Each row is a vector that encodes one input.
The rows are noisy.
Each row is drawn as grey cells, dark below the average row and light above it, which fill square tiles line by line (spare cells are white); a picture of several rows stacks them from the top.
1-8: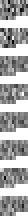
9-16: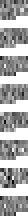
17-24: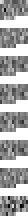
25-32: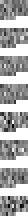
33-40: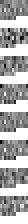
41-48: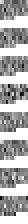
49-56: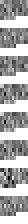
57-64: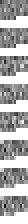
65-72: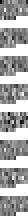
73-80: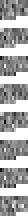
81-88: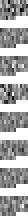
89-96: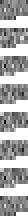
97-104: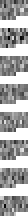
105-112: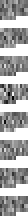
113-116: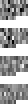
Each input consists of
a true/false value, together with either a fixed value, or a node of an 11-node tree.
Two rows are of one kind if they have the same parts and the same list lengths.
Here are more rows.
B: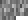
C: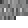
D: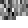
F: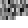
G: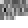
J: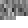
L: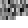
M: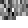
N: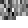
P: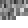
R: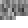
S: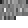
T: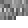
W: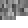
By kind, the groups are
B, C, G, J, P, R, S, T, W
D, F, L, M, N

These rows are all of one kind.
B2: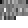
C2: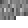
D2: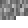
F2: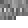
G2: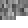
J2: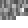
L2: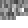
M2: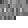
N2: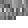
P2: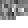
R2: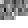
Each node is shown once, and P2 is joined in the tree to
L2.
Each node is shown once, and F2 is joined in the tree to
M2 and N2.
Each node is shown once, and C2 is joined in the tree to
D2 and M2.
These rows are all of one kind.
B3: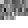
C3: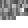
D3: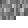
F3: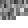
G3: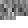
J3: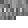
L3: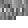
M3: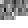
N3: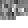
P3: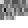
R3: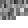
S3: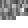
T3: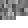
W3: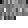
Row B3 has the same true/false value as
G3, M3, P3 and T3.
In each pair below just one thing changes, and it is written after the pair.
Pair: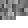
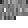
the true/false value
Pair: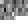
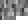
the node of the tree
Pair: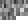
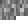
the node of the tree
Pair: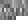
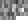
the node of the tree
